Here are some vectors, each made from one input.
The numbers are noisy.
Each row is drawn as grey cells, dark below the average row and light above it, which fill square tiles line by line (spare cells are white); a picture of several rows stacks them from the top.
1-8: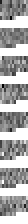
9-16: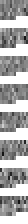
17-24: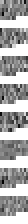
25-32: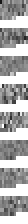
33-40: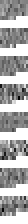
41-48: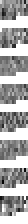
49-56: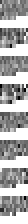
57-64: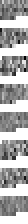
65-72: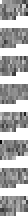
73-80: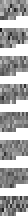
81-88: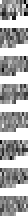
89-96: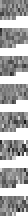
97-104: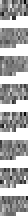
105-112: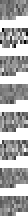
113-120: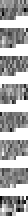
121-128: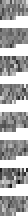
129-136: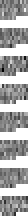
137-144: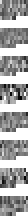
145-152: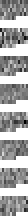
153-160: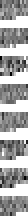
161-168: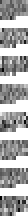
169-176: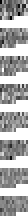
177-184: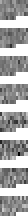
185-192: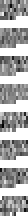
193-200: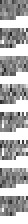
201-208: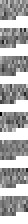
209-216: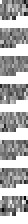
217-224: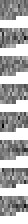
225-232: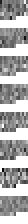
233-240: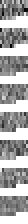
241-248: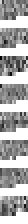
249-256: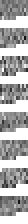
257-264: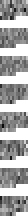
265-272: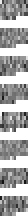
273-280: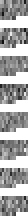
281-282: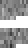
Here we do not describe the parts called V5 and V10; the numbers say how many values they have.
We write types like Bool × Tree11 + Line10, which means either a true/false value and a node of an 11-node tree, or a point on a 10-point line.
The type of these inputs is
(Bool × Bool × Bool × Bool + Line9) × Label9 + V5 × V10.
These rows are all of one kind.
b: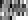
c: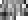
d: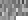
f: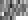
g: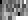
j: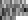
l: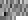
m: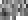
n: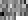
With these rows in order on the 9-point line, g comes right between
d and n.
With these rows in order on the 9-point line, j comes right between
b and l.
